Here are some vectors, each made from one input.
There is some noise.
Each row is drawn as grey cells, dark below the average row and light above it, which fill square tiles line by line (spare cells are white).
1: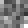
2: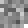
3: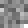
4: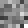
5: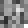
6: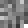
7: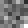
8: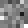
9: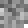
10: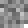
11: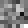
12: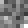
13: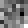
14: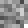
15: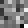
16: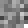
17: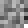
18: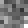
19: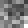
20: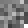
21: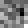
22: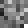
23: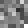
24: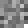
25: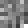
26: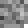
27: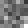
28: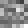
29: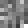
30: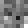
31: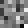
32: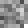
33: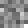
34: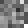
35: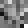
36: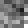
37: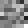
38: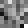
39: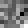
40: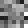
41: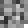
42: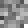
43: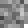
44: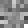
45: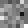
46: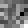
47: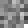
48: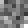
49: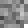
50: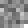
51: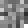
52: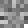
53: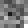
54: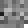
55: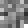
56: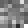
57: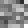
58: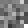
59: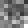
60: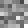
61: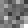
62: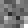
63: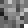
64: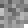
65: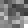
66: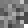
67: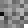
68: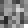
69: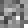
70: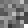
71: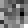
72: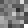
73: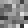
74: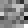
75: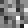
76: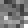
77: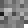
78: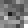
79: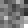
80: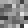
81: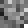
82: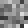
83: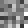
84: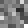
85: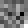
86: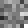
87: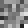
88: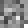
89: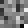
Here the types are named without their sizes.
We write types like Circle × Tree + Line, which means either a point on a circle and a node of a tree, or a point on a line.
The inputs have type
(Bool × Bool × Bool + Line) × Line.
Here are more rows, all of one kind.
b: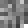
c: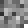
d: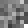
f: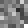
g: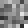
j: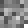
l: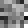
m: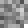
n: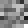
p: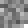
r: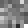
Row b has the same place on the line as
d and p.
